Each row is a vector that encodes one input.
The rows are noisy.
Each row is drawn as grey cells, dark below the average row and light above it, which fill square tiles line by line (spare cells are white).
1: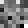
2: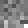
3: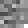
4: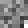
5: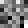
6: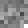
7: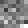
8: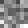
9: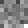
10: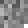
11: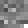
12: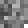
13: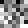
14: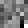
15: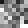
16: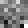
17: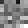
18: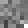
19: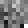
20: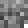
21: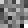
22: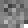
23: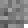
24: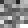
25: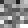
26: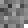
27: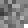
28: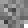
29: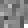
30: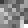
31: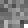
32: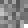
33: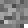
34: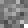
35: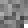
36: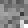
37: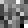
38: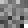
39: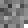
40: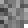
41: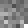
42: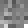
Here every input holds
a point on a 5-point circle and three true/false values.
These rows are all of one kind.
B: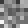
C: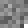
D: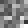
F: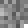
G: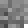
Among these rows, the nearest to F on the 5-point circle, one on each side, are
D and G.
